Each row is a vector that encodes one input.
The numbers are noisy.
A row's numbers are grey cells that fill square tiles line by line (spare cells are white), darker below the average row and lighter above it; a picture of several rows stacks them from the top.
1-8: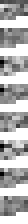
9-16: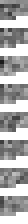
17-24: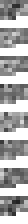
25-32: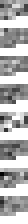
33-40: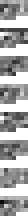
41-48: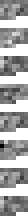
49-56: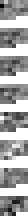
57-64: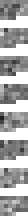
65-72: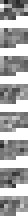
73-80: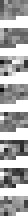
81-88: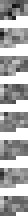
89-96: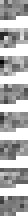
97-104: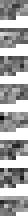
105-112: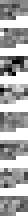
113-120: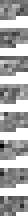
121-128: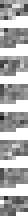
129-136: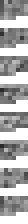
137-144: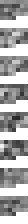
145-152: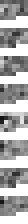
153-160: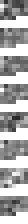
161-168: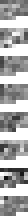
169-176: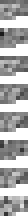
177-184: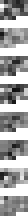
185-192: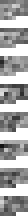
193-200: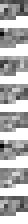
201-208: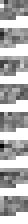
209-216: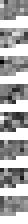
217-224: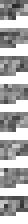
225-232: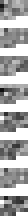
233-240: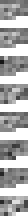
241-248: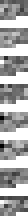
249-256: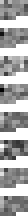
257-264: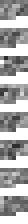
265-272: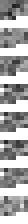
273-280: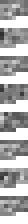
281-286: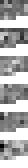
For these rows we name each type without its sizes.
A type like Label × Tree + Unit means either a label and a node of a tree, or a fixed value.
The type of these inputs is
Bool × Bool × Bool.
